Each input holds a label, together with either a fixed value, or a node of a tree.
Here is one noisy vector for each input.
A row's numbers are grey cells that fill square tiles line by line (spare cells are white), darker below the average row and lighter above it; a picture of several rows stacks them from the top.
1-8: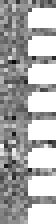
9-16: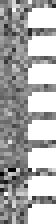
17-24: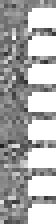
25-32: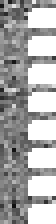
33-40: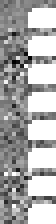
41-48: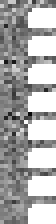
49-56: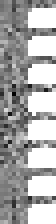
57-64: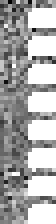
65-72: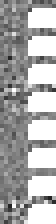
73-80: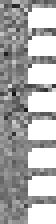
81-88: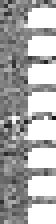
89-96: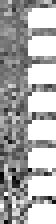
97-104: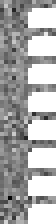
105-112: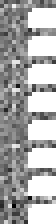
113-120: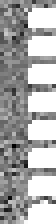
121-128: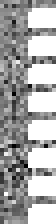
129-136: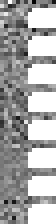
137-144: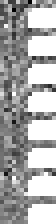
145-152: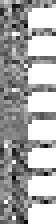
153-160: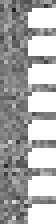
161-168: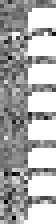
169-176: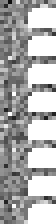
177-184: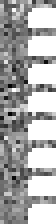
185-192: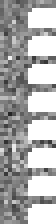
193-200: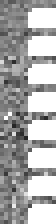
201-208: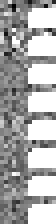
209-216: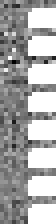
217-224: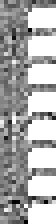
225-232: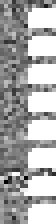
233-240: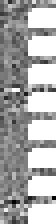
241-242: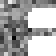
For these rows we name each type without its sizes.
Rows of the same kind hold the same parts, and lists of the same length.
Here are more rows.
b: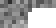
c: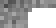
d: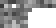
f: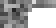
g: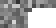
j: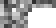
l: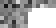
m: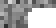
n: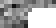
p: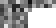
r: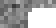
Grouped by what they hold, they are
b, d, j, p
c, f, g, l, m, n, r

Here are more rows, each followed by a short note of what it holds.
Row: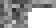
a label and a node of a tree
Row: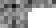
a label and a node of a tree
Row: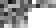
a label and a node of a tree
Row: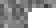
a label
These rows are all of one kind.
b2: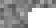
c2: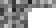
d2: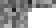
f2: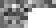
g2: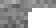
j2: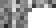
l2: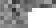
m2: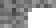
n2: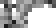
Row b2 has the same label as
f2, g2 and n2.
